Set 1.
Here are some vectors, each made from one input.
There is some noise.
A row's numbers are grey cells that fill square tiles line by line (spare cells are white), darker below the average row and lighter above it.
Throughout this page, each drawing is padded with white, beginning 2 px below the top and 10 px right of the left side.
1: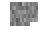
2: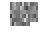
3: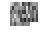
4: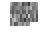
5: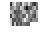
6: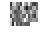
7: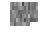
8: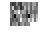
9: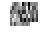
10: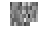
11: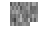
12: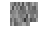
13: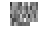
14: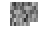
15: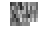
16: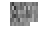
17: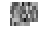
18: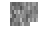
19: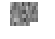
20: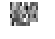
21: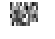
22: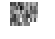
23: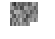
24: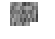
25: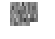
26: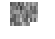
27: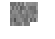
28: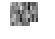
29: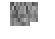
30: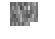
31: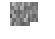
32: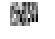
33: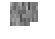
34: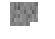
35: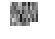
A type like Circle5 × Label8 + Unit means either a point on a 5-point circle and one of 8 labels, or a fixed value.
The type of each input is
(Bool × Bool × Bool + Unit) × Line4.
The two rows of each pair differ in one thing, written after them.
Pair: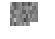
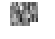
one of the three true/false values
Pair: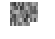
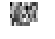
one of the three true/false values
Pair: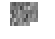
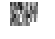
the place on the 4-point line
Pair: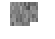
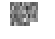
one of the three true/false values
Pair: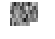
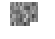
one of the three true/false values
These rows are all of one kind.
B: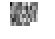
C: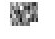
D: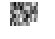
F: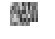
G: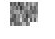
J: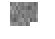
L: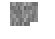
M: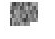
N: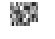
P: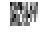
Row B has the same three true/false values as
L, N and P.
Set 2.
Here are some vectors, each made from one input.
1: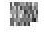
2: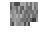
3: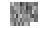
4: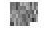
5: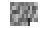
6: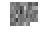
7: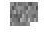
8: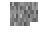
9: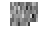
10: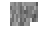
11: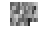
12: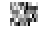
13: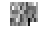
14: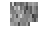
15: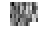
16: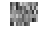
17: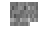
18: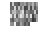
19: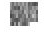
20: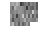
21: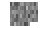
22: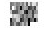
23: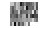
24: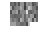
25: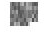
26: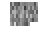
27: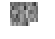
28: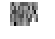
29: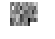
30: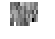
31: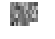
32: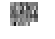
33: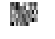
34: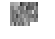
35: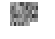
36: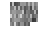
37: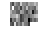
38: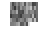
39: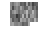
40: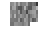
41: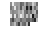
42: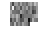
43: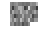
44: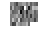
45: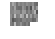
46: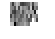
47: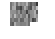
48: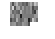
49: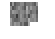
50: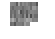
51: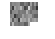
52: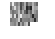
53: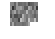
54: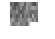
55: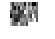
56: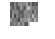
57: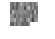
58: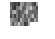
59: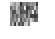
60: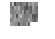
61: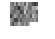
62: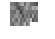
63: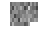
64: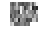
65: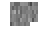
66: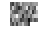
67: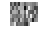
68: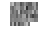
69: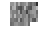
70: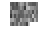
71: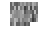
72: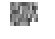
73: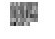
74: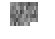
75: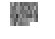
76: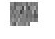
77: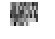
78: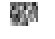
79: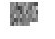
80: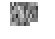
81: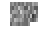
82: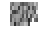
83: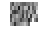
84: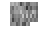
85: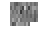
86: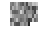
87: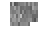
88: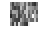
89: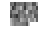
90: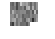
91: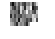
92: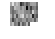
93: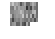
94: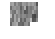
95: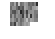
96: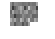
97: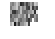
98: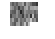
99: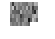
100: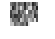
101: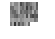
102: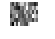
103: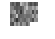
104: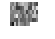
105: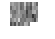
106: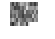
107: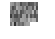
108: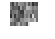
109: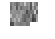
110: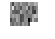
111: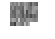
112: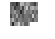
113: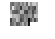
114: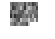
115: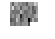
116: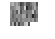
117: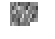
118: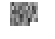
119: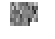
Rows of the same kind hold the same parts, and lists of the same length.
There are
2 kinds of row.
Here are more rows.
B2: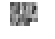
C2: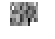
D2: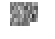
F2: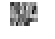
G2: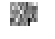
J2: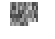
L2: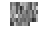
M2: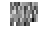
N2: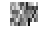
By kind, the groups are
B2, C2, F2, G2, N2
D2, J2, L2, M2

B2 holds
a point on an 8-point line.
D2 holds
a node of a 15-node tree.
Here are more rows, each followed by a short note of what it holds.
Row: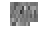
a node of a 15-node tree
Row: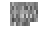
a node of a 15-node tree
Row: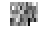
a point on an 8-point line
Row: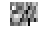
a point on an 8-point line
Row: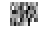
a point on an 8-point line
